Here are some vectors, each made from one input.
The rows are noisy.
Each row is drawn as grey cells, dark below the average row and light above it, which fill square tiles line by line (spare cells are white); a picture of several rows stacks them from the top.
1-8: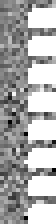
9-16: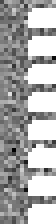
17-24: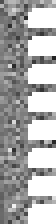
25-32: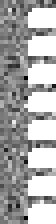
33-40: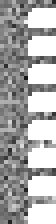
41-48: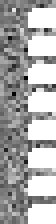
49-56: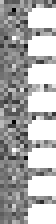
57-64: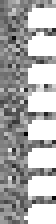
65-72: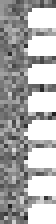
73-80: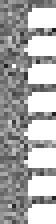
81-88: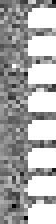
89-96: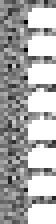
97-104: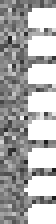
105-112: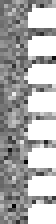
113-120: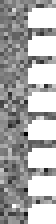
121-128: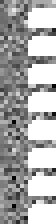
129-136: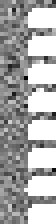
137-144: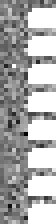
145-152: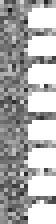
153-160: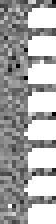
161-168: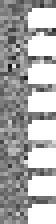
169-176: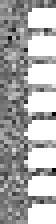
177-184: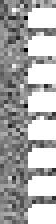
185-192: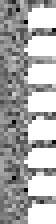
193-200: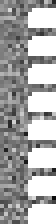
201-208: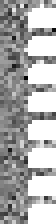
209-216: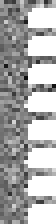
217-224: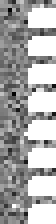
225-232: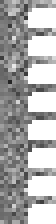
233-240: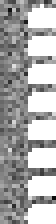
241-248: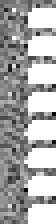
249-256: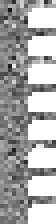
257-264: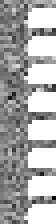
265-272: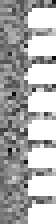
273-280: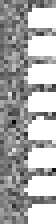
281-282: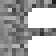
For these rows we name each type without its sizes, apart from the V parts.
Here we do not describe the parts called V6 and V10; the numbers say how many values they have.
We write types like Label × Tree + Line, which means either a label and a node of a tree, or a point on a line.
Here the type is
(Bool × Line × V6 + List(V10)) × Line.
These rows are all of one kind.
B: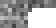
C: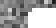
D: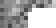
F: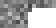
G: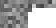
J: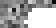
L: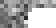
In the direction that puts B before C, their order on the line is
L, D, G, F, B, C, J.
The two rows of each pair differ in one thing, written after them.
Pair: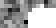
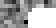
the value of V6
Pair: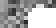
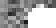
the place on one of the two lines
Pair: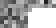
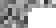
the value of V6
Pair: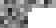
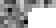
the true/false value
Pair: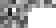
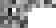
the value of V6
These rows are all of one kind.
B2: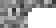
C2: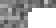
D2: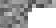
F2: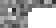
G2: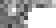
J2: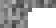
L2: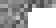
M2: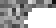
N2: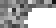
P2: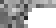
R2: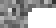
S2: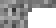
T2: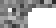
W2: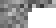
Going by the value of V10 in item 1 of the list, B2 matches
J2, M2 and S2.
